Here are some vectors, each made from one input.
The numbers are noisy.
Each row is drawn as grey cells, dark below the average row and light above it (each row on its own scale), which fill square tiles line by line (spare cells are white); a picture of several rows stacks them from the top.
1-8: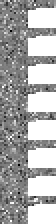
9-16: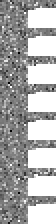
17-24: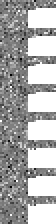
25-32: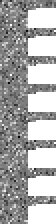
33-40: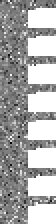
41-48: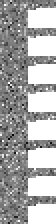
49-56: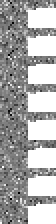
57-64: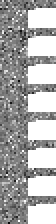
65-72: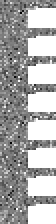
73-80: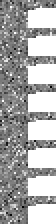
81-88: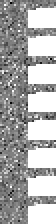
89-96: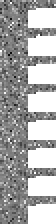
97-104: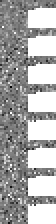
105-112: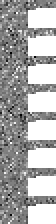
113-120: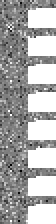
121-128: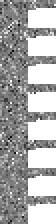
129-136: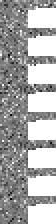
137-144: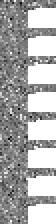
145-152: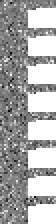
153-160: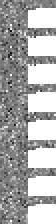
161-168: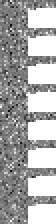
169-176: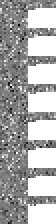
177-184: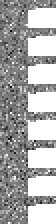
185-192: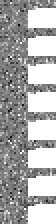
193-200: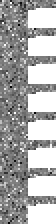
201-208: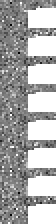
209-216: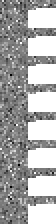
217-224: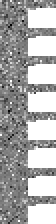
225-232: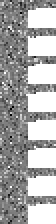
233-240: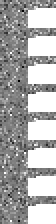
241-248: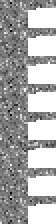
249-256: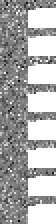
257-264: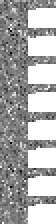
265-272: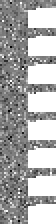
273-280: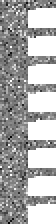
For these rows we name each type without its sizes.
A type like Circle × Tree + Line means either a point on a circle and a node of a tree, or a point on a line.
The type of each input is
(Bool × Bool × Bool × Circle + Line) × Circle.
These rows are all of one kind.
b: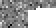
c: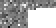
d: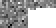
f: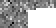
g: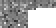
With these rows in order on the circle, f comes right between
c and d.
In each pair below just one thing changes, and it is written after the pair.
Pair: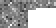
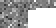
one of the three true/false values
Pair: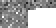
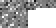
one of the three true/false values
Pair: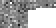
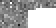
the place on one of the two circles
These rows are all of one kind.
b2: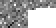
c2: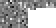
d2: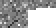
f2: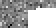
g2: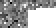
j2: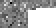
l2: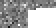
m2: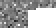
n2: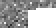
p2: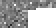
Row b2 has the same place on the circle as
d2, g2, j2 and l2.
